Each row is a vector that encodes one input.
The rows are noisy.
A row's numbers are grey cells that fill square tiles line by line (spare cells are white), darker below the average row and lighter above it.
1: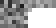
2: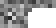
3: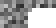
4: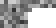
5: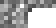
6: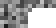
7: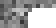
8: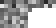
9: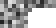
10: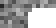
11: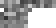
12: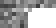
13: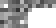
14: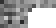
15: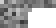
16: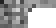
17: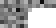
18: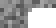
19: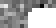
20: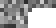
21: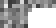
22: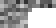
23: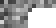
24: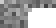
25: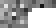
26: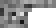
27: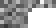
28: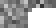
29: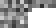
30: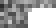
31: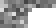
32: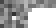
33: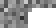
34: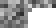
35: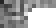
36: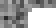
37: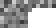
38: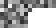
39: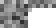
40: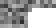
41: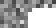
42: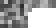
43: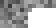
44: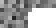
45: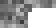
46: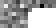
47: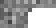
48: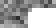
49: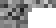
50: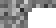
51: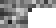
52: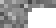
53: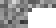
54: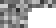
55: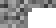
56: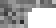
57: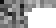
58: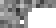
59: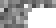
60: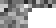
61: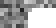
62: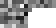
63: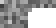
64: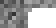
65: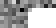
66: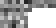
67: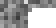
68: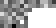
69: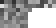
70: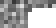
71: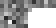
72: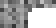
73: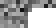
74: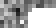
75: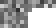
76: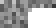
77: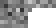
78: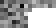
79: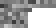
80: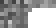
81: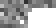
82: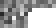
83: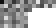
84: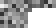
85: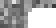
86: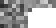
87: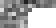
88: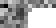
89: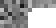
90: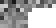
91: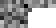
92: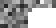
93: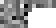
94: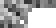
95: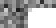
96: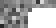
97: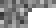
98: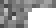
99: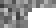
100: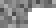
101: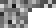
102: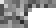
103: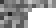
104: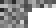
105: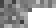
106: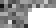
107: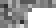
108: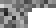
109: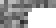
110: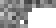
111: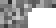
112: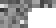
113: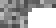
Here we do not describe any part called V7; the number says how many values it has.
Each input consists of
a true/false value and a value of V7, together with either a fixed value, or a node of an 8-node tree.
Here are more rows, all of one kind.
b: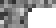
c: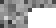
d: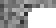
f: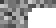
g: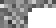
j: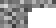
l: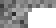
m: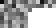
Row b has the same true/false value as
d and l.
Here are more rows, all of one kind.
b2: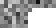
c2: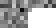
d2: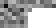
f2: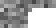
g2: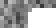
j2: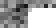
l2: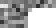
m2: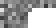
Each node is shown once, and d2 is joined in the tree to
j2 and m2.
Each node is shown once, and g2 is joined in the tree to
c2.
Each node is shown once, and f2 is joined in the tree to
b2 and l2.
